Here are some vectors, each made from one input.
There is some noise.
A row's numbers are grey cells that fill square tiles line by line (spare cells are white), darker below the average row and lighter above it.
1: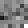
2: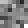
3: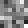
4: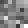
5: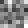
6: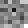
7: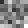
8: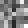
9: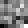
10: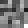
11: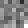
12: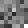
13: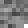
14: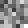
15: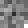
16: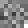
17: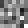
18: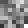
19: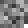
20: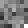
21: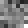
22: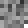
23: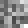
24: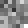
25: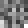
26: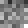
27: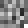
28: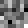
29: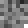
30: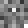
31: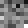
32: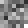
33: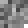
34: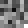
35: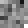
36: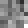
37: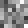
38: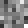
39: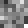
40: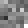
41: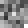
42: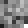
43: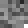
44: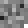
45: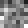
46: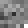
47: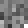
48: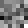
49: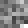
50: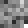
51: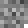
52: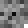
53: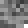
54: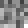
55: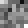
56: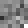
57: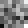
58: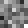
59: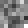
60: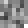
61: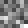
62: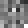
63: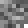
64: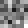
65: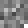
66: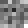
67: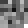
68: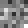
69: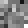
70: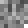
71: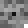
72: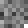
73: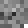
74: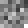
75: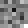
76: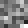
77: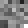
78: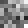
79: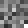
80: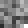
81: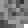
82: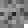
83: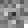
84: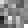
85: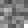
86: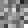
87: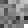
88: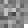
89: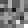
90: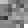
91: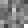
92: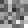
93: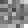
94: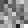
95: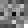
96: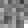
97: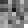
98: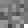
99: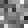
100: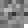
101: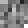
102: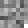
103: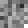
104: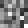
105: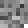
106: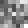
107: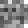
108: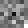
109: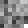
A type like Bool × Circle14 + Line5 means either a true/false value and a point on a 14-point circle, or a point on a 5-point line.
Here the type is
Line8 + List2(Line7).
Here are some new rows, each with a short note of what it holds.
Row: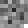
a point on an 8-point line
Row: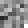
a list of two items
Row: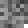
a list of one item
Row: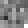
a list of two items
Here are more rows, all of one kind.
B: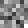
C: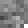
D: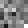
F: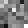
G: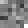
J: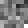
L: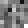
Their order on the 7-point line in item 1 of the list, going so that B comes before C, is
B, D, C, J, G, L, F.
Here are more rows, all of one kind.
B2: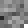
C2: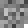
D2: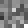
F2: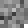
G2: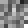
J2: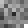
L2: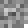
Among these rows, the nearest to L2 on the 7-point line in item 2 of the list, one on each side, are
B2 and C2.
